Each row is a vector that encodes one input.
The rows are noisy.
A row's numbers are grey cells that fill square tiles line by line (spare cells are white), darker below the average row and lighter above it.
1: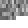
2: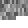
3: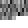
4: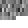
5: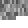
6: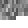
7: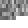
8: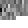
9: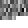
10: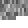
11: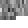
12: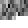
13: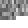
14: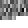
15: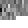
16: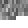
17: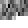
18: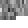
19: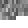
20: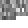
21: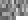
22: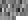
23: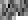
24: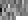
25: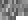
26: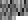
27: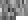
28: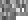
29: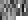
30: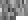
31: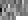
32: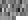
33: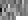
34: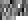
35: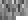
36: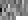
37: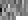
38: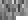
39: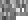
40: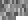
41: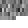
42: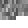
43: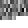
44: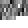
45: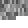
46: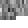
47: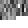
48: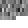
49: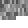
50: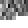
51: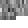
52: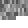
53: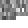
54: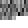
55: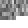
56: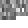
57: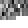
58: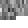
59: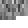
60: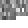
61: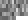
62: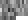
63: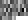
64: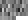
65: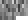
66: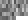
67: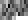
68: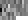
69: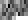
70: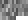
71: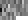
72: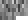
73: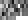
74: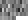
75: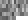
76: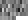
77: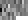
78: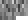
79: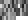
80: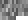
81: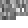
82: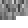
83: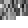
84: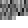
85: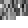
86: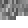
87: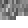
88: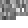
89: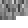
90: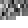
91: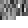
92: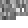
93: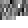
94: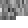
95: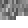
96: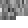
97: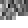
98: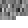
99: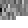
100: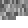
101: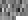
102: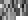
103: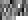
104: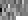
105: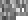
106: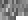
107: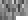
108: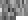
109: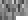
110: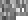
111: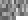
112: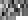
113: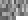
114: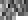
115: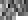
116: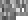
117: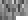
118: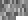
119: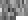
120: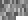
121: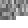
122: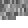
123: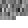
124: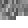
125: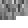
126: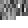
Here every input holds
either a point on an 8-point circle, or three true/false values.
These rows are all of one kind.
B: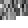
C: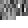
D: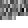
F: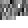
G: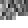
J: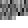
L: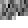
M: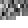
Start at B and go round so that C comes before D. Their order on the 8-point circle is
B, C, F, D, J, L, G, M.
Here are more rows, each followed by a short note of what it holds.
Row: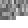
three true/false values
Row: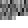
a point on an 8-point circle
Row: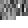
a point on an 8-point circle
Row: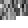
a point on an 8-point circle
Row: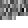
a point on an 8-point circle
